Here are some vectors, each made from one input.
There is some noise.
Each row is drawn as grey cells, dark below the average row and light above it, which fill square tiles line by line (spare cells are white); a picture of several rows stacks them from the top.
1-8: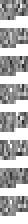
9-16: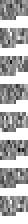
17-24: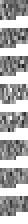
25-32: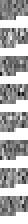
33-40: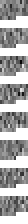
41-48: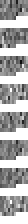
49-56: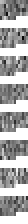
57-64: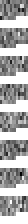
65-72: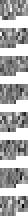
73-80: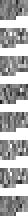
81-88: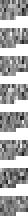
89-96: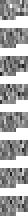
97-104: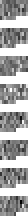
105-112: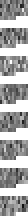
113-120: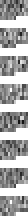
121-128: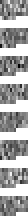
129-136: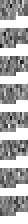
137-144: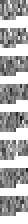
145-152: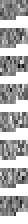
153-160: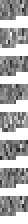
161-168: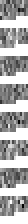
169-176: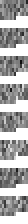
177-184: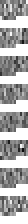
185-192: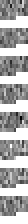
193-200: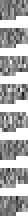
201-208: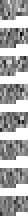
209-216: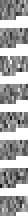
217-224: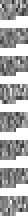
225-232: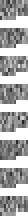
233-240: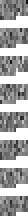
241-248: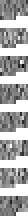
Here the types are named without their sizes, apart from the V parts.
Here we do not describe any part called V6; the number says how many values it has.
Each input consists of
a point on a line, together with either a label and a node of a tree, or a list of values of V6.
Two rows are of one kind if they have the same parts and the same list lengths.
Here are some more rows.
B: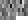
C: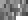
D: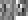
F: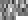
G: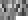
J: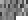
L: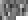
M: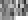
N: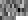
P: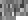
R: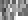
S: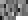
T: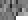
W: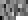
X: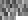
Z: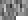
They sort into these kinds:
B, C, Z
D, F, G, M, R
J, L, N, P, S, T, X
W

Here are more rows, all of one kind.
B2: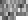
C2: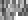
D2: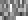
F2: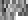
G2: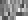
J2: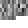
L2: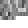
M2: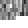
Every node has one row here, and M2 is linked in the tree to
C2.
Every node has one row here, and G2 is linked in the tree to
C2, F2 and J2.
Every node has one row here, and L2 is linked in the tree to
C2.
